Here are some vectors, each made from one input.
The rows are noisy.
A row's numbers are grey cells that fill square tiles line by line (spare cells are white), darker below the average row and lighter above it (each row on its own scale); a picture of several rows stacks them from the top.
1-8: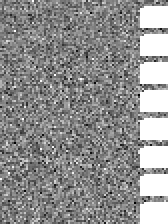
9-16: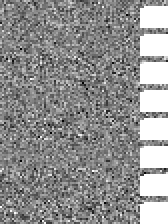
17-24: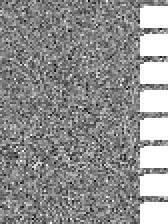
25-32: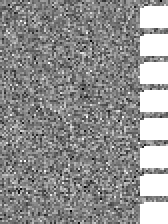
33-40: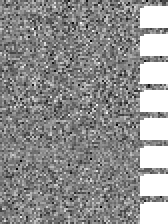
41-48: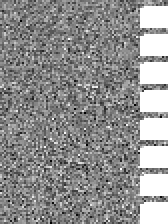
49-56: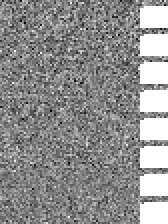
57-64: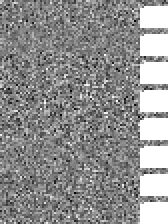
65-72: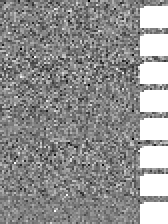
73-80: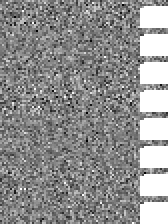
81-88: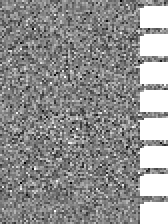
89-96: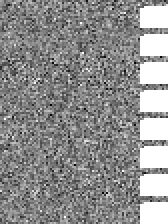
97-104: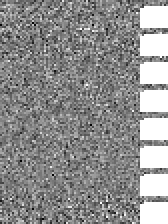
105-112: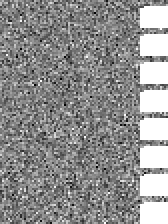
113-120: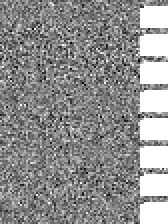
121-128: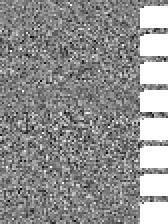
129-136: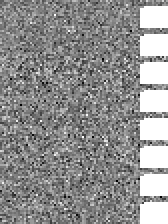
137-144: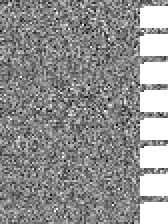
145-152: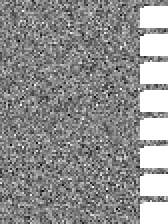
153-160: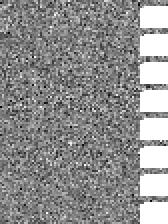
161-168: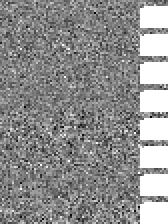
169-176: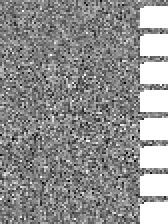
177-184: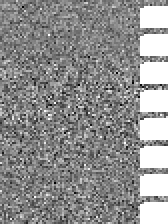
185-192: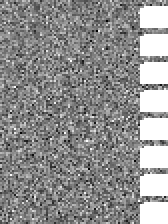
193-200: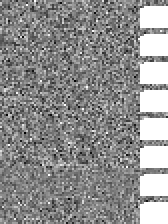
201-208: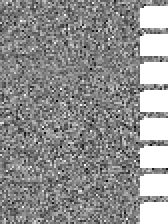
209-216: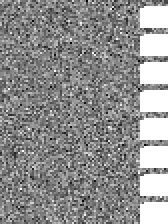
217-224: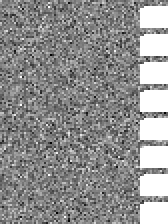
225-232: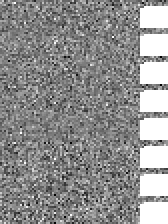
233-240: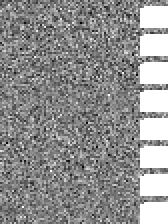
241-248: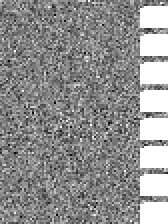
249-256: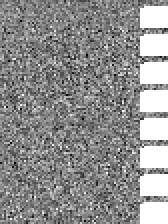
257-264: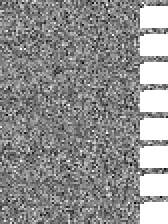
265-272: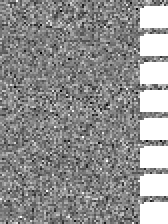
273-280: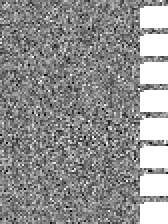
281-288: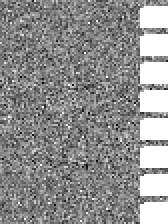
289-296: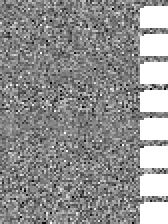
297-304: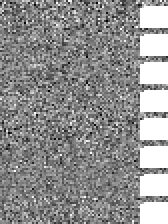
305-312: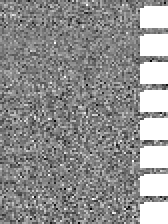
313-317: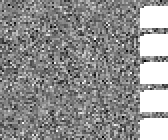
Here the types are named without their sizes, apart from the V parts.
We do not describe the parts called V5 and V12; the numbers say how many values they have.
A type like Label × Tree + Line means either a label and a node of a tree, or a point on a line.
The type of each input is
Bool × Bool × Bool × V12 + (Label + Line) × V5.
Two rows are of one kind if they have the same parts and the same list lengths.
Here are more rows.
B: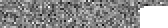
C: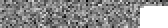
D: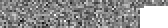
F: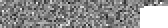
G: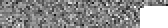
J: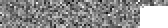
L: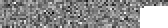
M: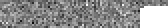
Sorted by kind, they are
B, F, L
C, J
D, G, M

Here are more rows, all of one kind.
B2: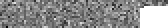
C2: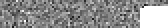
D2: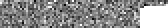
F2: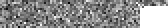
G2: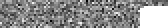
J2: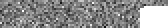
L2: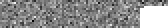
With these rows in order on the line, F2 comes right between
B2 and L2.
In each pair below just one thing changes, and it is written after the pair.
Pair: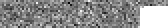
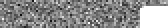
the value of V5
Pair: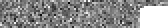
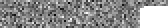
the place on the line
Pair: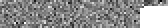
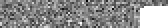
the value of V5
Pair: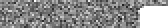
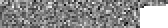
the value of V5
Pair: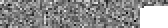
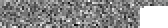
the place on the line
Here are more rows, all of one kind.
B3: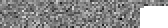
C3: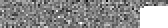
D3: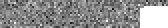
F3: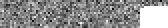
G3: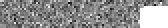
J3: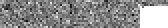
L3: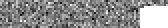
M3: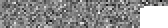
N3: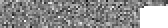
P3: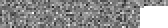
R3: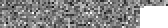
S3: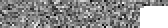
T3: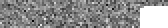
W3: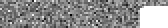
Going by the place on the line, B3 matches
C3, M3, N3 and S3.
